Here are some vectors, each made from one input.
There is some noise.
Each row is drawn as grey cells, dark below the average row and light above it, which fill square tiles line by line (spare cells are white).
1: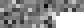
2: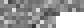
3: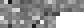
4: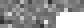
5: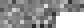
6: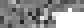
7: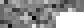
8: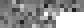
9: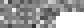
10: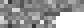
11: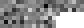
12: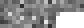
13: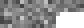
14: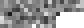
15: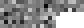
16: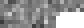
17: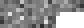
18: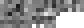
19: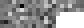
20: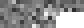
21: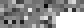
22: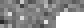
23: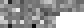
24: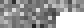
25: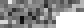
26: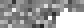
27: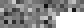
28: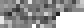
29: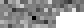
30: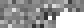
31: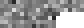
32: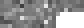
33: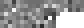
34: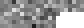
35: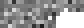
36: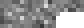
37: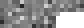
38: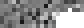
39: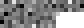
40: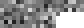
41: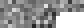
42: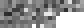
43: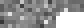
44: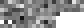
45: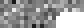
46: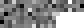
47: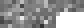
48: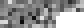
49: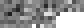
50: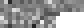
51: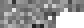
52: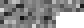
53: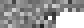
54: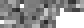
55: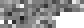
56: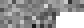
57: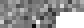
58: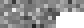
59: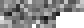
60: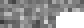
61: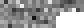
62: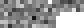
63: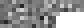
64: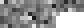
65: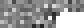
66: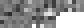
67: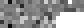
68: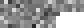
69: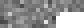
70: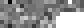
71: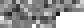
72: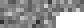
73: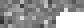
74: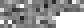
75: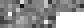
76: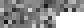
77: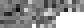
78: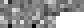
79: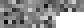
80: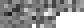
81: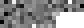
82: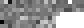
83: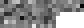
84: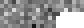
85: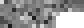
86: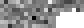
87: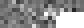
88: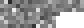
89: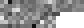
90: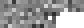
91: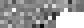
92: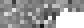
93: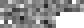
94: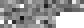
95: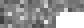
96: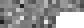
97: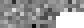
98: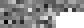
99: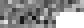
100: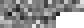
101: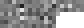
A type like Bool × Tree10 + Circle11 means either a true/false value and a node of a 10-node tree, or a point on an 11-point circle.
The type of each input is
Bool × (Label6 + Line6).
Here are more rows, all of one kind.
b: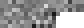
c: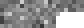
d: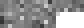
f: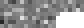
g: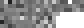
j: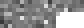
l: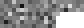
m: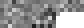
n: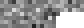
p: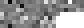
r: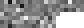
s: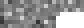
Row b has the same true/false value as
m and n.
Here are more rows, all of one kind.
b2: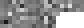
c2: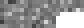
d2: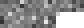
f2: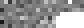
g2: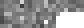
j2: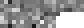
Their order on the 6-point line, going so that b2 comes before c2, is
b2, d2, g2, c2, f2, j2.
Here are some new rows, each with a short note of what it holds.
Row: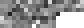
one of 6 labels and a true/false value
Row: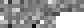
a point on a 6-point line and a true/false value
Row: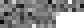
one of 6 labels and a true/false value
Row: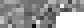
a point on a 6-point line and a true/false value
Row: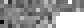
a point on a 6-point line and a true/false value
